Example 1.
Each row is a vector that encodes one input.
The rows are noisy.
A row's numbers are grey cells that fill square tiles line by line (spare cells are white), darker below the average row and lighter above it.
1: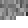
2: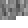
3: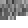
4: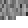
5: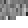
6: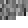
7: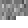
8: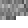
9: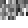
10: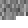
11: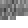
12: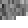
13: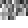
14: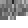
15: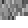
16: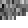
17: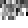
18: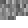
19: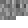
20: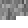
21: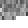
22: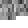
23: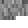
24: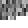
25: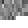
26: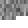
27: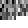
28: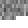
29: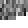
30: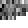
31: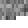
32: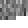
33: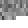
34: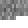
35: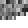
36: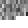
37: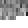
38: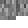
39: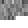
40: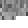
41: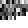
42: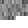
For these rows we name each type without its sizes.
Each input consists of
a point on a line.
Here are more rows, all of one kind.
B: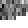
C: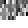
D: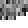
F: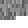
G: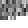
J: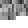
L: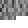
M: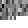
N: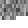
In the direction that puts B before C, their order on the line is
L, M, G, N, B, C, F, D, J.
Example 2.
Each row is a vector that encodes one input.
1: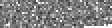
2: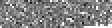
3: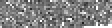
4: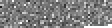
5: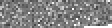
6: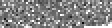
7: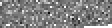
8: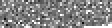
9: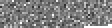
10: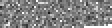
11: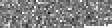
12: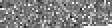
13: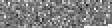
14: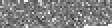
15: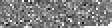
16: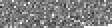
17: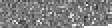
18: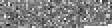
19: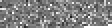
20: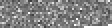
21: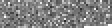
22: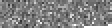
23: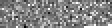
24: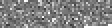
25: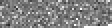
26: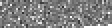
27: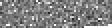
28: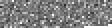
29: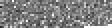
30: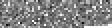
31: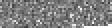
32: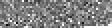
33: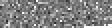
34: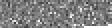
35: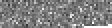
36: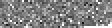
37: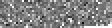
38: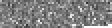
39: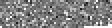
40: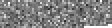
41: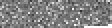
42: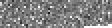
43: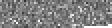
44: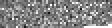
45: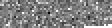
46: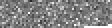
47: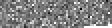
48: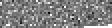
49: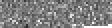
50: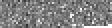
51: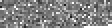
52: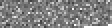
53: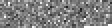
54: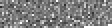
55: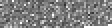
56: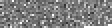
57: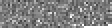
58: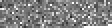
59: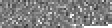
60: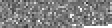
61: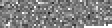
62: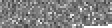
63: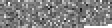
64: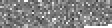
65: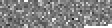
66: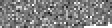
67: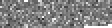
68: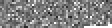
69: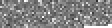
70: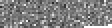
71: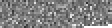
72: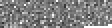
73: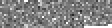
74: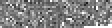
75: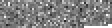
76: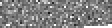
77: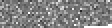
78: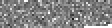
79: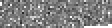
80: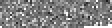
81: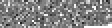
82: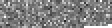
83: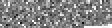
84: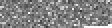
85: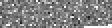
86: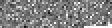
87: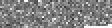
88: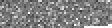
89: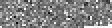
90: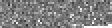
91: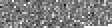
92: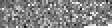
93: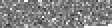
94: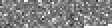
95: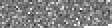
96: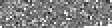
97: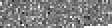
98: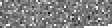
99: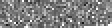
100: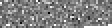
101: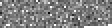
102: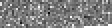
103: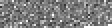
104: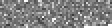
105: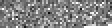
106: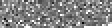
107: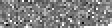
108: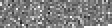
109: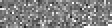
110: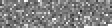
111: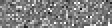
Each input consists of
a point on a 16-point circle.
